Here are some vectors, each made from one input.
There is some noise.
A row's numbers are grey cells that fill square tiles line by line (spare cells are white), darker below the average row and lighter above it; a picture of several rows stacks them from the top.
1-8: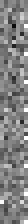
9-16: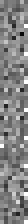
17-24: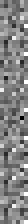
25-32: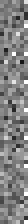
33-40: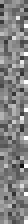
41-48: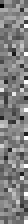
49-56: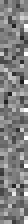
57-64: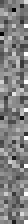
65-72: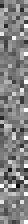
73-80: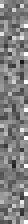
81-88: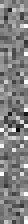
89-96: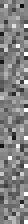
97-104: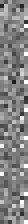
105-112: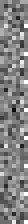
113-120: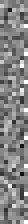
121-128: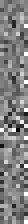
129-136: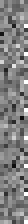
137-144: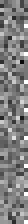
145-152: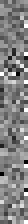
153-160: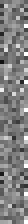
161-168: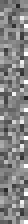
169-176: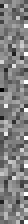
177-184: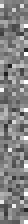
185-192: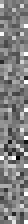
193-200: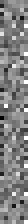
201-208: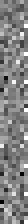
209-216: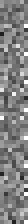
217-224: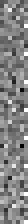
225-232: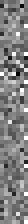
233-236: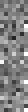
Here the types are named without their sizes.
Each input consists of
a list of points on a line.
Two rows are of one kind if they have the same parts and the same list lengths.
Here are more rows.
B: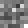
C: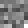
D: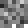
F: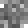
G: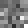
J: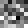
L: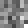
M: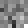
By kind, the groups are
B, F
C, D
G, L, M
J

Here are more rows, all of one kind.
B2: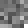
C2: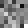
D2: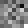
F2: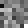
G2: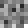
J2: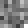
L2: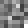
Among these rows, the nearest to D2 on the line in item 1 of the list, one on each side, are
C2 and F2.
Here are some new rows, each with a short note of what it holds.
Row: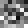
the empty list
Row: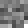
a list of three items
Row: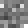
a list of one item
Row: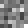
a list of one item
